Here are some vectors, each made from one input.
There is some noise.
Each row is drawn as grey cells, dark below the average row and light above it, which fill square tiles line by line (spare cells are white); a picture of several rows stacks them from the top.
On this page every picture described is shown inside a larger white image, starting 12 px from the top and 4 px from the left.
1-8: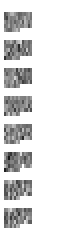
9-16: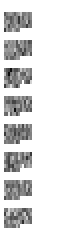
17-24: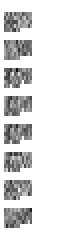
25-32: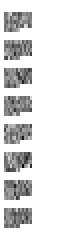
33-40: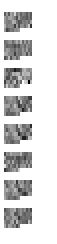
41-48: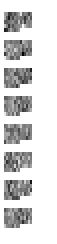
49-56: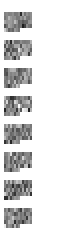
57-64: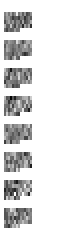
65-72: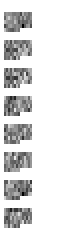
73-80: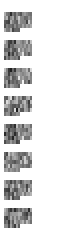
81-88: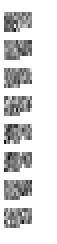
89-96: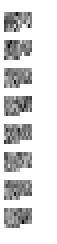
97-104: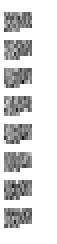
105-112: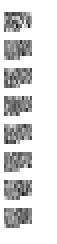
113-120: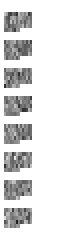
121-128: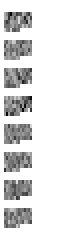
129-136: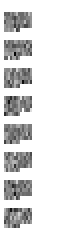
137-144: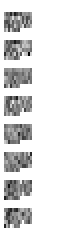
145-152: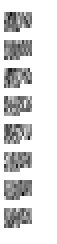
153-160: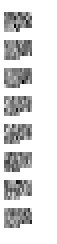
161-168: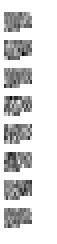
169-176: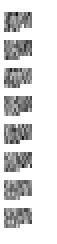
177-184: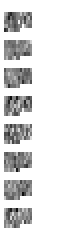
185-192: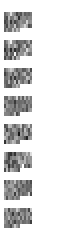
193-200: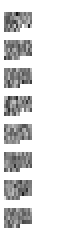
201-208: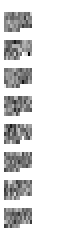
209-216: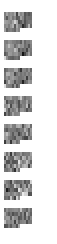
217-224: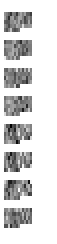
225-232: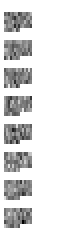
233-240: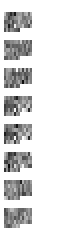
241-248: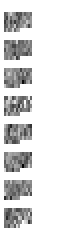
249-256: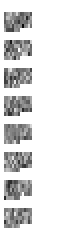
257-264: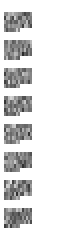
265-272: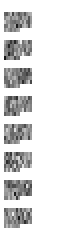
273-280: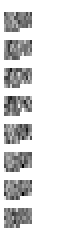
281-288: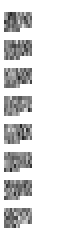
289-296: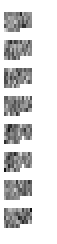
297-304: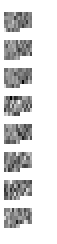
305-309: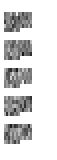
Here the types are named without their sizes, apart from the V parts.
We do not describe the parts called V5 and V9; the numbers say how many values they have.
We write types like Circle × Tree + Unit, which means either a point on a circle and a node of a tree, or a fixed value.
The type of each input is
(Bool × Bool × Bool × Bool + V9) × (Circle × Circle × (Circle + Unit) × V5 + Unit).
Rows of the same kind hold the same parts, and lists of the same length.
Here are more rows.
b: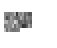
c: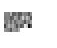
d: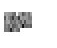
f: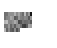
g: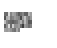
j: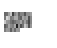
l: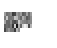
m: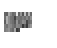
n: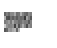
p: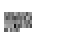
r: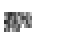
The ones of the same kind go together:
b, n, p
c, j
d, f, m
g
l
r

